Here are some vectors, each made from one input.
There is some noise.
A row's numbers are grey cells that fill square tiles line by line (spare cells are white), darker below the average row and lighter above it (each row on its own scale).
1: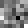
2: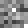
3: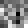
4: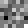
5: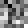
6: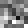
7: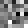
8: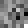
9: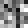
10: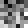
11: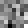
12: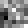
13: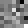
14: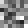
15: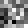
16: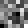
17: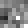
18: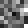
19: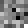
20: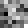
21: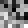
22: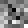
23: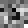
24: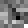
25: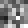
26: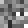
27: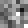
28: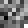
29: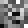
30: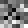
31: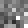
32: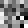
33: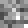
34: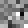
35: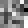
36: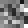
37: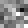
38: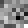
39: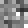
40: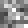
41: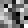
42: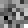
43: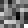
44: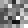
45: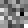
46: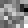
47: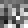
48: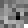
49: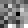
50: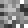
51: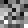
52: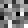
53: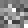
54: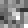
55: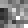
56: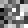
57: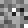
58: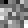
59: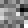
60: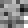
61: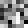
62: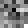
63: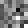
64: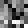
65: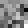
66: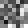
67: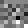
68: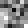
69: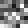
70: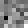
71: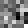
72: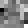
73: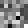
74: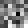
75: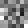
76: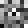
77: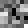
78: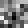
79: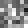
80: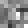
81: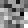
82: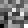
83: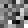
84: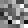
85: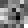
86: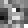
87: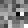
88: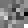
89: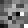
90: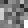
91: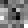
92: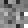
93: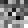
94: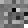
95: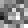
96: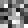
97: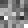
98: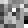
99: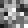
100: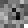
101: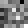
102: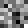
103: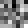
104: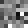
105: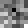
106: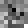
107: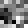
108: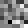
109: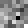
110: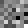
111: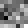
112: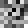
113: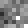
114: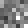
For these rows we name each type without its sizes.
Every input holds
a point on a line, together with either a label, or a point on a line.
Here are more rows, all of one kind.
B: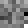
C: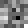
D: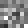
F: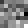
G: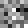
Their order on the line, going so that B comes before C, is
B, F, G, D, C.
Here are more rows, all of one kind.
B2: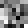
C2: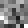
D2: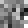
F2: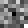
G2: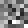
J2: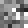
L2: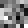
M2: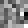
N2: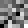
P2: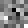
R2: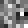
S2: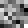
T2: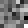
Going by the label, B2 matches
D2, G2, L2 and S2.
